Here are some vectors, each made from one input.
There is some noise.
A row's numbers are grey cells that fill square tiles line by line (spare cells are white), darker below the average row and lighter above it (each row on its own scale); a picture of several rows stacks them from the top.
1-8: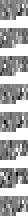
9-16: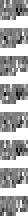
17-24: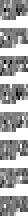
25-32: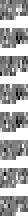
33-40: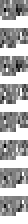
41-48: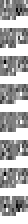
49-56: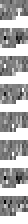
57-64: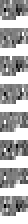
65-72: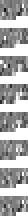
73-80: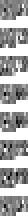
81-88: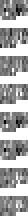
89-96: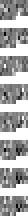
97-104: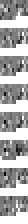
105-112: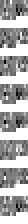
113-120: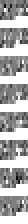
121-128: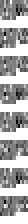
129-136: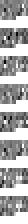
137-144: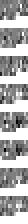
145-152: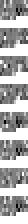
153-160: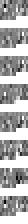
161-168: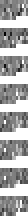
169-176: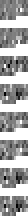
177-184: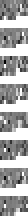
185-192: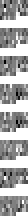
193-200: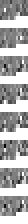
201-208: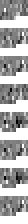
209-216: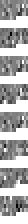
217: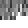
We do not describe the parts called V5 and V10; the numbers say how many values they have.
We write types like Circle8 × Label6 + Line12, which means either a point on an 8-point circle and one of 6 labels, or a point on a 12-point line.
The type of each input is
Bool × Line7 + V5 × V10.
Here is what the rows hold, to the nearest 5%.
About 45% of them hold a point on a 7-point line and a true/false value. The rest hold a value of V5 and a value of V10.
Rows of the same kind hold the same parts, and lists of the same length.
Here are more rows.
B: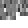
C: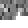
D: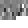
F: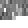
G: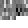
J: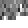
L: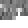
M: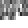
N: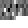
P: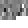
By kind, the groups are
B, C, F, J, L, M, N
D, G, P

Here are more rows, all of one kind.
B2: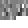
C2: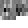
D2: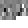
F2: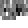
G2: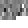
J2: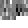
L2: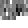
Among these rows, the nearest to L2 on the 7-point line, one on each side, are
F2 and J2.
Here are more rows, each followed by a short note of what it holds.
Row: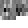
a point on a 7-point line and a true/false value
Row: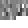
a point on a 7-point line and a true/false value
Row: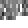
a value of V5 and a value of V10
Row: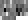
a point on a 7-point line and a true/false value
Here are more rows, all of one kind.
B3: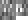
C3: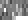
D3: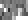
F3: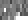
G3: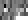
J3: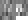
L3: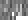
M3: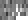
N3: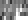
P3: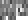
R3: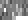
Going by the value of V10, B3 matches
J3 and P3.
